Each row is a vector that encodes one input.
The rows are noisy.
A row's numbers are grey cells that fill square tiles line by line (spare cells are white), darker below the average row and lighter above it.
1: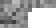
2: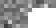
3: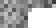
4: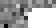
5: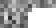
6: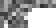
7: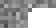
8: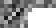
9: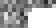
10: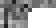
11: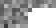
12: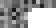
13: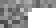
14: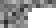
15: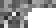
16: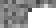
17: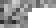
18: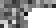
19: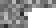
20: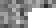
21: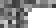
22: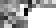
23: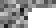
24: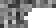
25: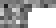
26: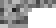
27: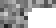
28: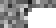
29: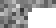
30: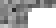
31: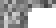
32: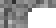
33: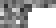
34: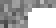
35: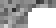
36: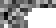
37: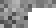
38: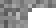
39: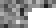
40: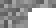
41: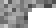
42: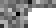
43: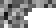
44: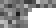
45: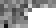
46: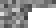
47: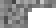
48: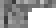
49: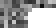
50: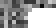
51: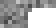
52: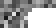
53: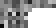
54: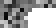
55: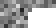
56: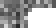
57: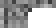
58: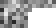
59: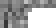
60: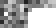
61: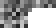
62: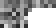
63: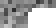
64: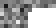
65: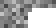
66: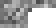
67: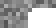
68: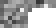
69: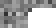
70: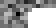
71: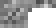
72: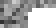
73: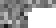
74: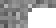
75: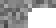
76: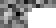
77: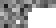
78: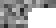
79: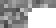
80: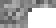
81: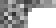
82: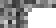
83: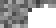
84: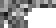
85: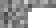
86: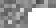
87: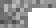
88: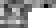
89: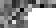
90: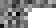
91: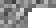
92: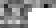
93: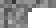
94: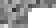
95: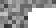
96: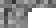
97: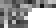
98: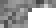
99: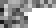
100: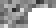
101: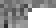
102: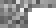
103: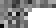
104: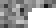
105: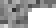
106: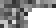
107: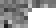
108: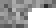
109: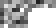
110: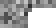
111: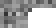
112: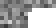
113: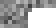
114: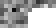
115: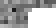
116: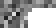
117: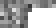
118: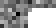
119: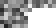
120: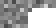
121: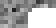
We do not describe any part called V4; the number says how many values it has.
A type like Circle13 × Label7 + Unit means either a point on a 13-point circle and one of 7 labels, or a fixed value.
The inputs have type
List3(Line5) + V4 × V4.
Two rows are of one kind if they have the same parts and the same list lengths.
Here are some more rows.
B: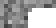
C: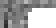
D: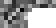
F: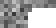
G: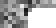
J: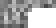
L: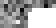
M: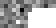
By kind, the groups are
B, C, J
D
F, M
G
L

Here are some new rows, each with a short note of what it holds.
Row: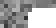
a list of two items
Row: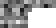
a list of three items
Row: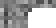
a list of two items
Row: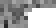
a list of three items
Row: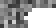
two values of V4
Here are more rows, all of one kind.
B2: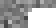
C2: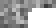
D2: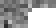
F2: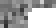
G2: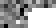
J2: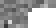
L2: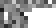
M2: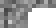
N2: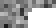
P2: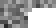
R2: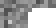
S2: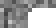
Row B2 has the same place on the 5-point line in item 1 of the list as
F2 and P2.
